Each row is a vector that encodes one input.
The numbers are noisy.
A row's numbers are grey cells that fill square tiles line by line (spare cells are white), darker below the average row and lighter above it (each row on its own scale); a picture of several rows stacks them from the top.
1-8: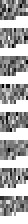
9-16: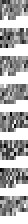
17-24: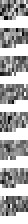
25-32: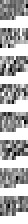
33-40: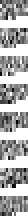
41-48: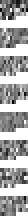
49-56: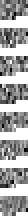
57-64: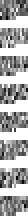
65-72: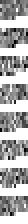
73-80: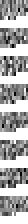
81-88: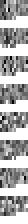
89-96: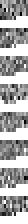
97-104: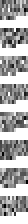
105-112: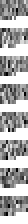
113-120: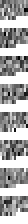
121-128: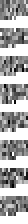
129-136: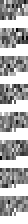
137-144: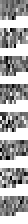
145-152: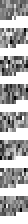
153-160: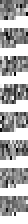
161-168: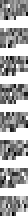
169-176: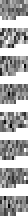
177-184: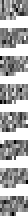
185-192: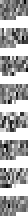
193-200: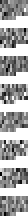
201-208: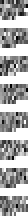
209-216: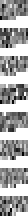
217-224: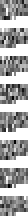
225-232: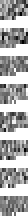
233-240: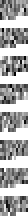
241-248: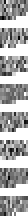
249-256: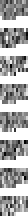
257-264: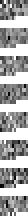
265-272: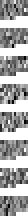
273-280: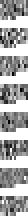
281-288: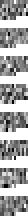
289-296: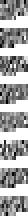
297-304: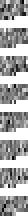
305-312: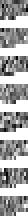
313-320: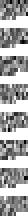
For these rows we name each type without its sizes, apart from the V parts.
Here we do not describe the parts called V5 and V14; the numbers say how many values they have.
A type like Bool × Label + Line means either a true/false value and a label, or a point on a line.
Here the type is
Bool × Bool × Bool × Bool × Line × V5 × V14 + Label.
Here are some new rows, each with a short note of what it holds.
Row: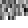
a label
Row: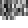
a point on a line, four true/false values, a value of V5 and a value of V14
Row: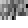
a point on a line, four true/false values, a value of V5 and a value of V14
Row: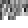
a label
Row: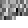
a point on a line, four true/false values, a value of V5 and a value of V14
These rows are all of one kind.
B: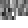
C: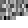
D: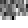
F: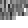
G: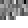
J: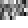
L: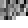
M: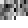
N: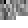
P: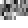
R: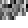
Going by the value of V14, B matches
L, M and P.
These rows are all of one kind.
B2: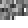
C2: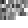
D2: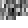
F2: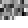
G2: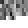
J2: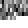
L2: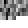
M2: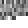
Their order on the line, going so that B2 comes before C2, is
F2, L2, D2, J2, M2, G2, B2, C2.
